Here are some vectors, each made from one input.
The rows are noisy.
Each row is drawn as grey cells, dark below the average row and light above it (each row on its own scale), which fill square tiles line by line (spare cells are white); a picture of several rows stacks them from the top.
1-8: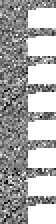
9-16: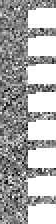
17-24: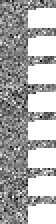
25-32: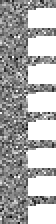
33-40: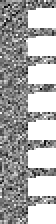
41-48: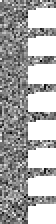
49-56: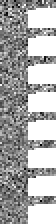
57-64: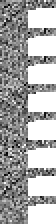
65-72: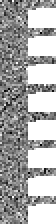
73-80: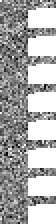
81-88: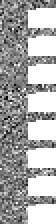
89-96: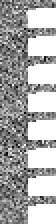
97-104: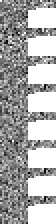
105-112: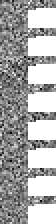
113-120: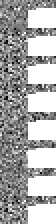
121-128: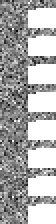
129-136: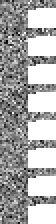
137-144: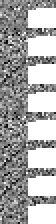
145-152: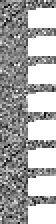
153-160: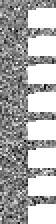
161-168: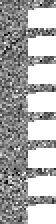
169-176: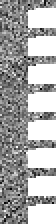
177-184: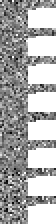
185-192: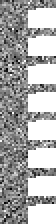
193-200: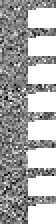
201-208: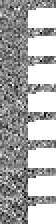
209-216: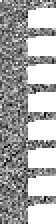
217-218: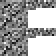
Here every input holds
a point on an 11-point circle.
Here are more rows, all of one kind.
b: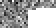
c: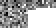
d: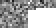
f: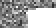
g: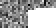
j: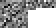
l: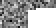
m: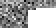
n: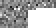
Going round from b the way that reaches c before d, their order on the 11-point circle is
b, c, g, f, d, l, j, m, n.
